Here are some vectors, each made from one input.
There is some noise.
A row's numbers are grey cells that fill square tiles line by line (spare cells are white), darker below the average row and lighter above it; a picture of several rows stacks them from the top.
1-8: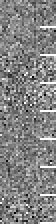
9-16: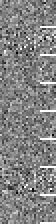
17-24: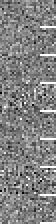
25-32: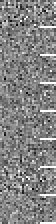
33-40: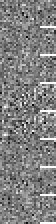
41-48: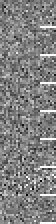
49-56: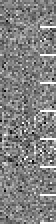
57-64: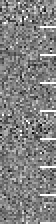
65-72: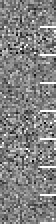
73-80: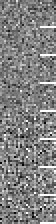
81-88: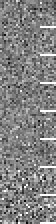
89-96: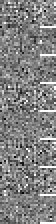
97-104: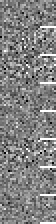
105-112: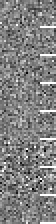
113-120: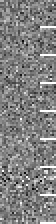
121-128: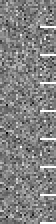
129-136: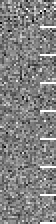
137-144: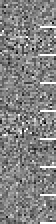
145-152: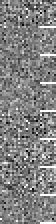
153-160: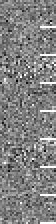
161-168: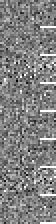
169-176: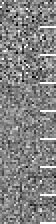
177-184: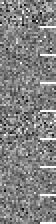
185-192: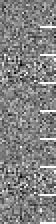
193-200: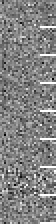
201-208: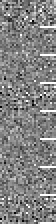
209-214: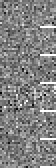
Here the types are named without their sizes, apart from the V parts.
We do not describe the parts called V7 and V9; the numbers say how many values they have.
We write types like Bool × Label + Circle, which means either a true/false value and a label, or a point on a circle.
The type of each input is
(Label × (Tree + V7) + Line) × V9.
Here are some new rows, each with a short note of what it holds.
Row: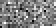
a point on a line and a value of V9
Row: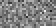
a label, a value of V7 and a value of V9
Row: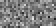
a label, a value of V7 and a value of V9
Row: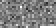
a label, a node of a tree and a value of V9
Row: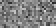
a label, a node of a tree and a value of V9
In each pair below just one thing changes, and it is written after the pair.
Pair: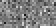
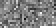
the value of V9
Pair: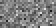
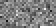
the label
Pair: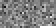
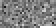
the label
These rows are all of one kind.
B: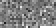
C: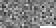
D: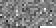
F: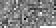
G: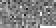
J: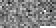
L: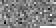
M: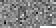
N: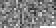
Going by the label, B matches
J and L.
